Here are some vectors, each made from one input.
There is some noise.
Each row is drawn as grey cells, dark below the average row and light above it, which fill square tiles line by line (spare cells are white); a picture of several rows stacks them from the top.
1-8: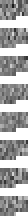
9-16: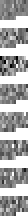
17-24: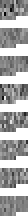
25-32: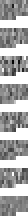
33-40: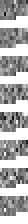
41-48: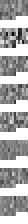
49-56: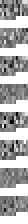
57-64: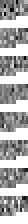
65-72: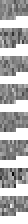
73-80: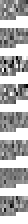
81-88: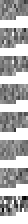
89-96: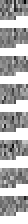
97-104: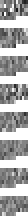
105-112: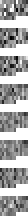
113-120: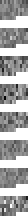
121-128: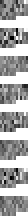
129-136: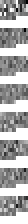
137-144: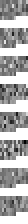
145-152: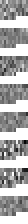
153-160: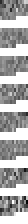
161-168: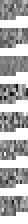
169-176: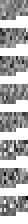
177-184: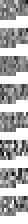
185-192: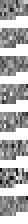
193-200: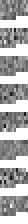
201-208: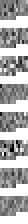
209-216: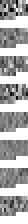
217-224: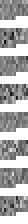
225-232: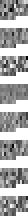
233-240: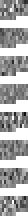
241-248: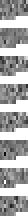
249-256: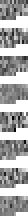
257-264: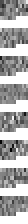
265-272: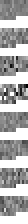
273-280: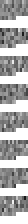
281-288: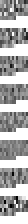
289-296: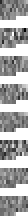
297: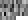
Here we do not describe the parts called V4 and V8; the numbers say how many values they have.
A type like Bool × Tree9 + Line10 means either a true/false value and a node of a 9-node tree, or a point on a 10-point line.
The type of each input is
Bool × (Circle6 + V8) × Circle10 + V4.
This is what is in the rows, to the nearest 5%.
About 90% of them hold a point on a 10-point circle and a true/false value, together with either a point on a 6-point circle, or a value of V8. The rest hold a value of V4.
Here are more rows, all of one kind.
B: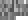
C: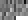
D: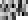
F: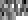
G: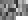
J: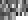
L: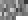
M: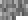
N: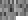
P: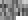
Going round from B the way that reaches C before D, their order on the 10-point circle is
B, F, G, C, N, L, M, J, D, P.
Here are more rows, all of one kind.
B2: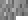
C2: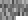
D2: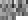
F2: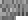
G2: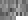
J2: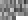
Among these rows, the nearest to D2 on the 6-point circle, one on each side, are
C2 and J2.
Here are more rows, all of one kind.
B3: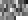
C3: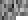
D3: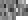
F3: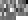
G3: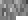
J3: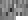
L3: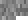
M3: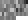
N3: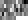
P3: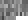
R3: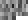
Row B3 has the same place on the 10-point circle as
F3, J3, L3 and N3.
